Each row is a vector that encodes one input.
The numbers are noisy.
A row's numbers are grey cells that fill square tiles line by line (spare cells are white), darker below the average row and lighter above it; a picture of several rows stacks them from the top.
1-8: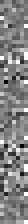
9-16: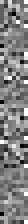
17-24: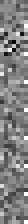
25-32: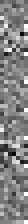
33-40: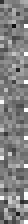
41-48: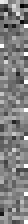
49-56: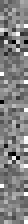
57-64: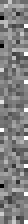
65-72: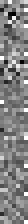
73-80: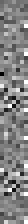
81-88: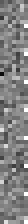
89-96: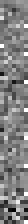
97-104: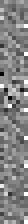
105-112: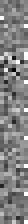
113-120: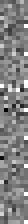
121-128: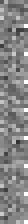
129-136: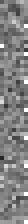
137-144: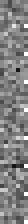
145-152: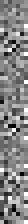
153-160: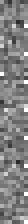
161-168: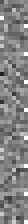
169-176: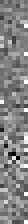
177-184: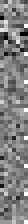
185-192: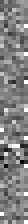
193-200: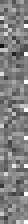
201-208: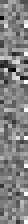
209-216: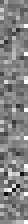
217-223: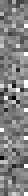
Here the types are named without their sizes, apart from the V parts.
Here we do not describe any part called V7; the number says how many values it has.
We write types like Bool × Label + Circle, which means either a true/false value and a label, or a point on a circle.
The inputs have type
(Bool × Bool × Bool × Bool + V7) × Label + Line × Line.
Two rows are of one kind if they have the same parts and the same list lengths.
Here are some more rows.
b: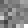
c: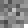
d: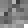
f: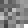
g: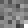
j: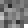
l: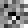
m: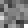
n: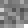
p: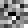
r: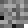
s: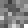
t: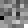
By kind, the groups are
b, c, d, f, g, j, m, n, s
l, p
r, t

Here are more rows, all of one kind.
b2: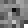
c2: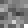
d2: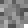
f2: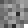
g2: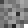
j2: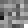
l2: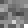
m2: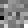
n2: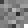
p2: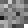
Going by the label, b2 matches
c2 and l2.
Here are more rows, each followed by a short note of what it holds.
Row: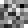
a point on each of two lines
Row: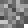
a label and four true/false values
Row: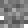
a label and four true/false values
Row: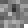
a label and a value of V7
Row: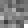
a label and four true/false values
